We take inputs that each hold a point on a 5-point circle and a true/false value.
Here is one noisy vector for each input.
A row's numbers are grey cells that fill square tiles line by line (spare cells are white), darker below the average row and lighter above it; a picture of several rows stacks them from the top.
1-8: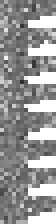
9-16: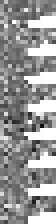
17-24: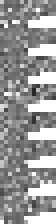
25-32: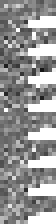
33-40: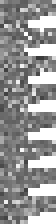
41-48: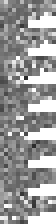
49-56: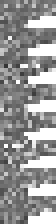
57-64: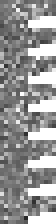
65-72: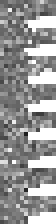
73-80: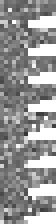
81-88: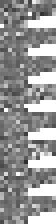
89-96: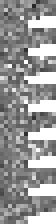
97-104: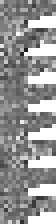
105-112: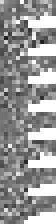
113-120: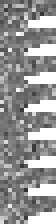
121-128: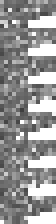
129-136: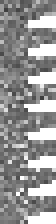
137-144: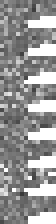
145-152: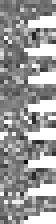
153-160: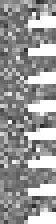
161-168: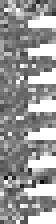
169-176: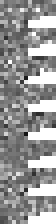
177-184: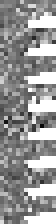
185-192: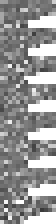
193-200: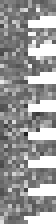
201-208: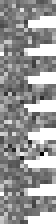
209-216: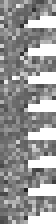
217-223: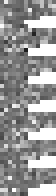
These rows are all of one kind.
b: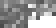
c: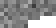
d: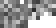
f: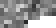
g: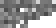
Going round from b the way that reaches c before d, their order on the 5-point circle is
b, g, c, f, d.
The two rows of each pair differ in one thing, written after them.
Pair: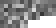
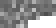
the true/false value
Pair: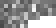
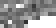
the place on the 5-point circle
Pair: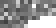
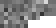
the place on the 5-point circle
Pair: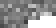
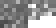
the place on the 5-point circle
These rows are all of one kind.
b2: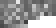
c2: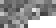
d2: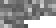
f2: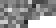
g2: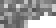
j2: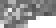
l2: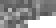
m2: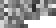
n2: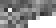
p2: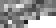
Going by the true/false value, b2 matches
g2 and p2.
